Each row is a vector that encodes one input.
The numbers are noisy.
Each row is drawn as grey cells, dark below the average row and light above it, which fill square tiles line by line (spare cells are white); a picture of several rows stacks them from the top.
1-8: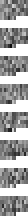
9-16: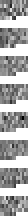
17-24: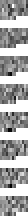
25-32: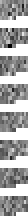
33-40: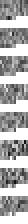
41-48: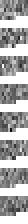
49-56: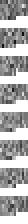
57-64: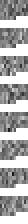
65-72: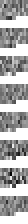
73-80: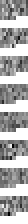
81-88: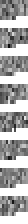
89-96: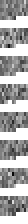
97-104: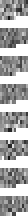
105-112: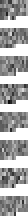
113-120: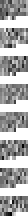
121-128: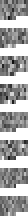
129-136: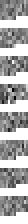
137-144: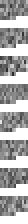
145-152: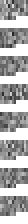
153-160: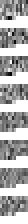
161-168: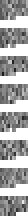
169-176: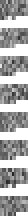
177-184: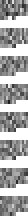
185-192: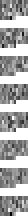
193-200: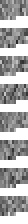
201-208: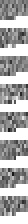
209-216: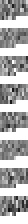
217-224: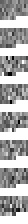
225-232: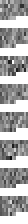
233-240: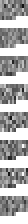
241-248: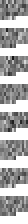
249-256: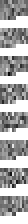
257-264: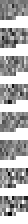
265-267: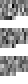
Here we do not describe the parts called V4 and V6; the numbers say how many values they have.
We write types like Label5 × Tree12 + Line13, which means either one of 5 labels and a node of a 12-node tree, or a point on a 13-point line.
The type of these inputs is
(Bool × Bool × Bool + V4) × V6 + List2(Line11).
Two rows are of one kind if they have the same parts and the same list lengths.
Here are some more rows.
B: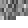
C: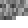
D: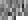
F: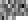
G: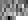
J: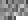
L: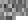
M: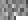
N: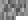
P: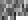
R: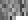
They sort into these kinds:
B
C
D, J, M, P
F, G, L, N
R

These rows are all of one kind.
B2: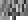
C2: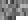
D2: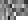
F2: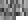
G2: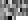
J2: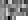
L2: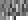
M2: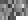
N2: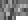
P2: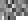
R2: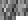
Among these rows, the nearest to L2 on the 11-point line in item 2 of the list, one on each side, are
J2 and N2.
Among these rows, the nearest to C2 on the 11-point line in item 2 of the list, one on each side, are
F2 and M2.
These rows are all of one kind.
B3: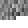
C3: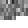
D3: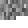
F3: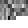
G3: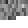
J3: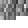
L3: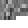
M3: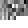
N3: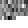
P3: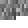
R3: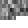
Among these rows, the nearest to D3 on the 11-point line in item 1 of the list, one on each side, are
C3 and P3.
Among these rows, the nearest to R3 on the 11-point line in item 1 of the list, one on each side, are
L3 and N3.
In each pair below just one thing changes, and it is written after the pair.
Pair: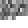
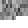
the value of V4
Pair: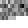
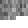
the value of V6
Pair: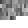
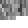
the value of V4
